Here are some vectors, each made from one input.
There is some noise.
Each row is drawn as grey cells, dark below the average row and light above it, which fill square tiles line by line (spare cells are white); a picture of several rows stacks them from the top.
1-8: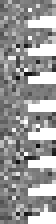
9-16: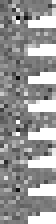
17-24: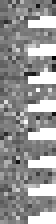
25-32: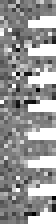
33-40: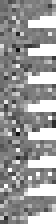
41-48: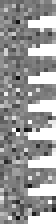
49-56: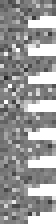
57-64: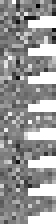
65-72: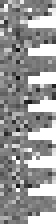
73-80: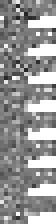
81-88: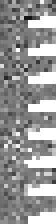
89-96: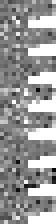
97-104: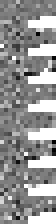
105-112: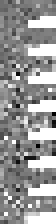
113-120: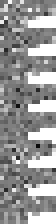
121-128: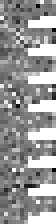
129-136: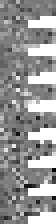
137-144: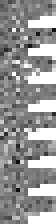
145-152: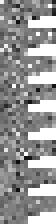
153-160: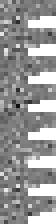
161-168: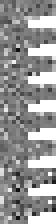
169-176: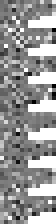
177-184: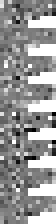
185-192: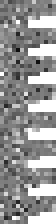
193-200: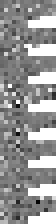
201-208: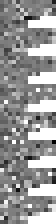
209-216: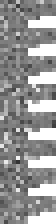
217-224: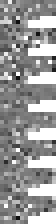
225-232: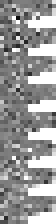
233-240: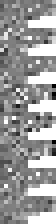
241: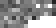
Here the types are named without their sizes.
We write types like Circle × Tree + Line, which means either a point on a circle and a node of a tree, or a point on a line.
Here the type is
Bool × Line.
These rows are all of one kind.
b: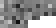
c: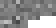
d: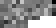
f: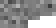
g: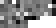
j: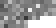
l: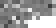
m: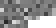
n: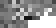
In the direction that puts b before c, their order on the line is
b, g, c, f, n, j, l, d, m.
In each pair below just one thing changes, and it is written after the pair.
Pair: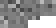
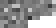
the place on the line
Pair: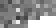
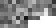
the true/false value
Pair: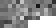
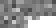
the true/false value
